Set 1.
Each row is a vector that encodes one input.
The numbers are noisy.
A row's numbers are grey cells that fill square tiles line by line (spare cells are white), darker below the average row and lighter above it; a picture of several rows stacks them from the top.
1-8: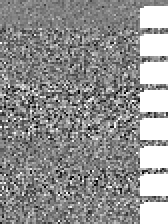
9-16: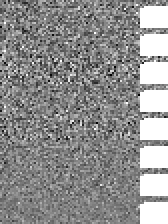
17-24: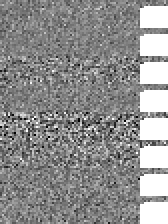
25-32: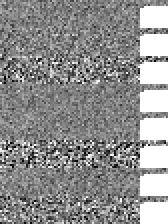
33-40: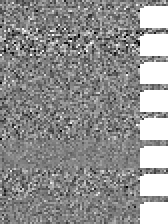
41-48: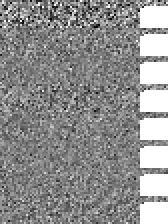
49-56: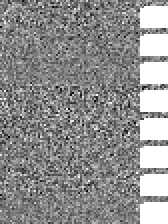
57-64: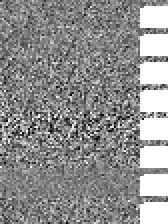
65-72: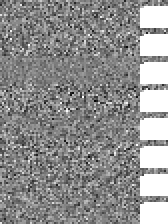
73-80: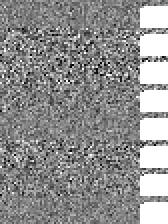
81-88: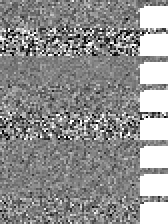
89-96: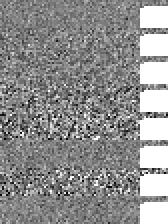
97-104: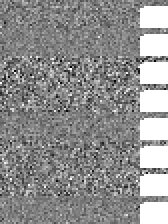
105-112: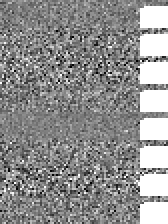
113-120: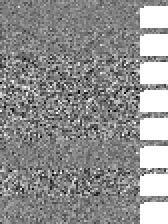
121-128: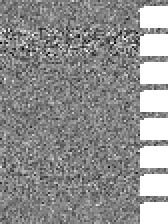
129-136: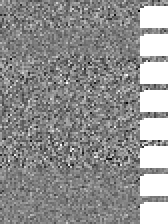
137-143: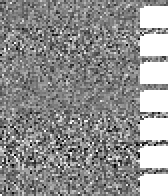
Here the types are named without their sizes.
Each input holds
either a point on a circle, or a fixed value.
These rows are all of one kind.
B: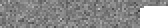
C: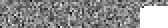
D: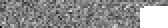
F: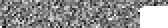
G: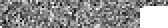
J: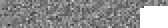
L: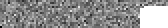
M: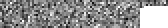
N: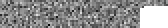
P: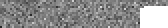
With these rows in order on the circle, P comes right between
G and J.
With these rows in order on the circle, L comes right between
F and M.
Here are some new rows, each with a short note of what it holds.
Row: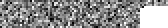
a fixed value
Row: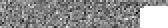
a point on a circle
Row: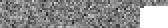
a fixed value
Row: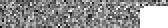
a point on a circle
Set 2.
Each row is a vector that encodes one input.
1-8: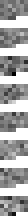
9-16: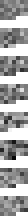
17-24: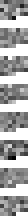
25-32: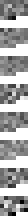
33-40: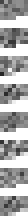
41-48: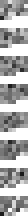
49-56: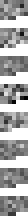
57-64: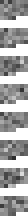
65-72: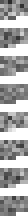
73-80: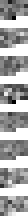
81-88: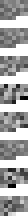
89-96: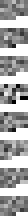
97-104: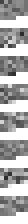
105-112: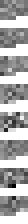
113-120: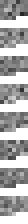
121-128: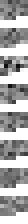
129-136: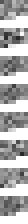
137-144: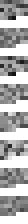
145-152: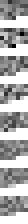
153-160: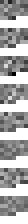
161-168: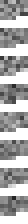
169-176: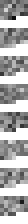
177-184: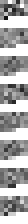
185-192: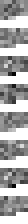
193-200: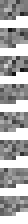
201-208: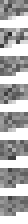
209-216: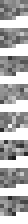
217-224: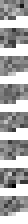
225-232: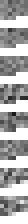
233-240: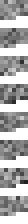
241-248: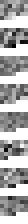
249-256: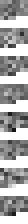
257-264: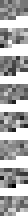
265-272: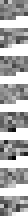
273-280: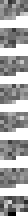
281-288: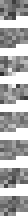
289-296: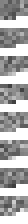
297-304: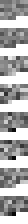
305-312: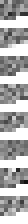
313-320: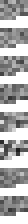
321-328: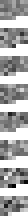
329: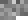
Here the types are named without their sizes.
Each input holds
four true/false values.
